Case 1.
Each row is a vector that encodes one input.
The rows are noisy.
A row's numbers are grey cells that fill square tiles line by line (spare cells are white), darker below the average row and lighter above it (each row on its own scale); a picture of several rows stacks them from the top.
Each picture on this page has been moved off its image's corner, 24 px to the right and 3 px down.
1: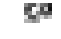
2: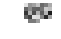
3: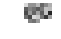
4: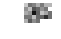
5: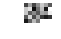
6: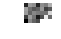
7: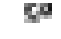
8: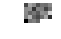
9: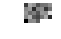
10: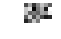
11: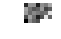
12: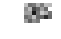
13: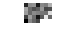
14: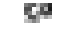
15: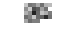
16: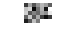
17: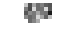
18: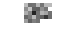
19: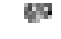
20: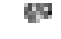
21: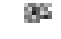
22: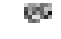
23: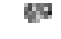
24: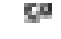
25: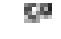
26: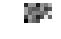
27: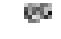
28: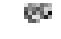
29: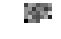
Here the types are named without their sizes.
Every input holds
a point on a line.
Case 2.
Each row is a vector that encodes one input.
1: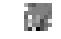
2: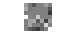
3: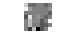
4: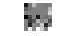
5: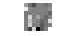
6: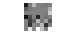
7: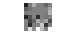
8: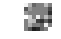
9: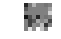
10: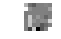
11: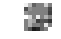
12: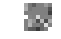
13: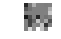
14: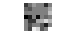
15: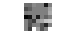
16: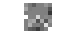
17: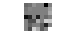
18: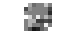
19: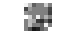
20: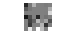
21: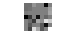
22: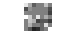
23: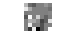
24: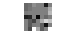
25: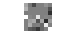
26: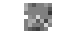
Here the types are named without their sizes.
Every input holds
a point on a line.
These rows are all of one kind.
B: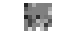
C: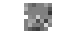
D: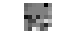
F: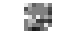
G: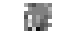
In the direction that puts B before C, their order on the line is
B, D, G, C, F.
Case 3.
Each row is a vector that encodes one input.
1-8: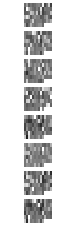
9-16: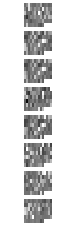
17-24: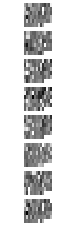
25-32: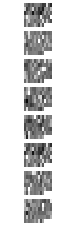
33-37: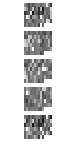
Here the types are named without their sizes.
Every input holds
a label.
